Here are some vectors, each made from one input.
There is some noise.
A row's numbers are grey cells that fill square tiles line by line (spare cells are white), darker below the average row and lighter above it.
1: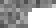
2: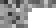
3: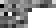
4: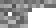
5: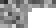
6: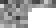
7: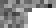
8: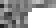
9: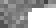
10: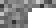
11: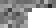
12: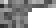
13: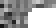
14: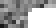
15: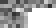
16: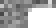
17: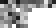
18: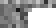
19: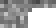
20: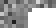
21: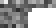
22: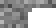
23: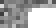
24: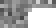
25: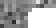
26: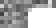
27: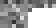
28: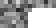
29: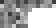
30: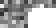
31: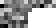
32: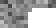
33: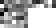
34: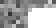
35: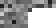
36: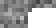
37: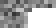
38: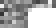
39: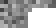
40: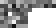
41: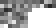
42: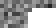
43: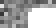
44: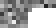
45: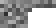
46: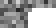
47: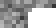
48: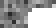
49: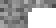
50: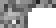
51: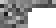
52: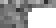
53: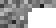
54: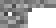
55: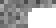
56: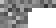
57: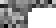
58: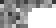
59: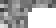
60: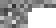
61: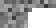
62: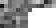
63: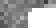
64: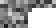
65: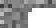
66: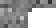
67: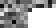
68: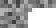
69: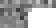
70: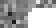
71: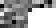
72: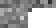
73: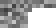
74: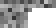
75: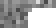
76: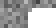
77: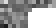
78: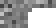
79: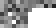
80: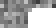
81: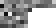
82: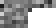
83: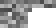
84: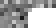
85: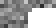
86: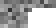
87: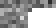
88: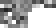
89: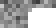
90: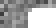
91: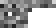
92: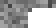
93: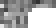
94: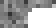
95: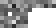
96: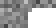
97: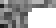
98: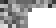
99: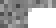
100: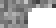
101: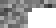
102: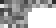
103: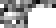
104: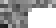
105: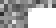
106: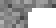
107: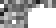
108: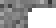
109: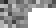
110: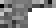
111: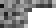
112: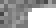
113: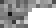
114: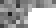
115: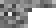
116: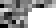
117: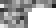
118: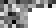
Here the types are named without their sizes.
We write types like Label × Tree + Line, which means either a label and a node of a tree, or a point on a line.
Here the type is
Bool × Bool × Bool × Bool + Line.
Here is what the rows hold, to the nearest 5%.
About 25% of them hold a point on a line. The rest hold four true/false values.
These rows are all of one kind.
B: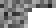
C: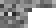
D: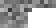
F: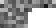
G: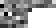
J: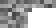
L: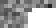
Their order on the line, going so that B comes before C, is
F, D, B, L, J, C, G.
